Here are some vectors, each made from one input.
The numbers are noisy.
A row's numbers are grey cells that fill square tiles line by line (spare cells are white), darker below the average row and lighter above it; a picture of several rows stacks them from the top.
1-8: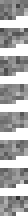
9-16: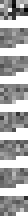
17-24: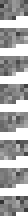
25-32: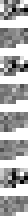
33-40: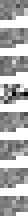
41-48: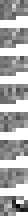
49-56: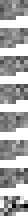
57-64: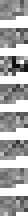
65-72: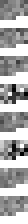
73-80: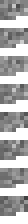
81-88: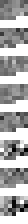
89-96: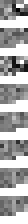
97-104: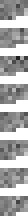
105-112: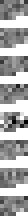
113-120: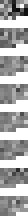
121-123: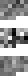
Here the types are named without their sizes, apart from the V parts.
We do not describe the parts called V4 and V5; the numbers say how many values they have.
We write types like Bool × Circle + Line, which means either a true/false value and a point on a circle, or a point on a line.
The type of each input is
(Bool × Bool × Bool + Unit) × V4 × V5 + Line.
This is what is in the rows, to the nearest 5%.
About 15% of them hold a point on a line. The rest hold a value of V4 and a value of V5, together with either a fixed value, or three true/false values.
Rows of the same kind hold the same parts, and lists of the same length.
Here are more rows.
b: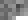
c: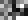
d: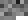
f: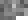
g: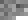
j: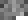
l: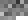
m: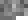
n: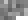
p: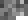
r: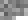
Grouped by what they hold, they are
b, g, l, n, r
c
d, f, j, m, p

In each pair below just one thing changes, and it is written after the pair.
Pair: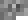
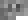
one of the three true/false values
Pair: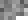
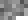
one of the three true/false values
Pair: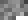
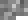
the value of V5
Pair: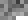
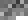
the value of V4
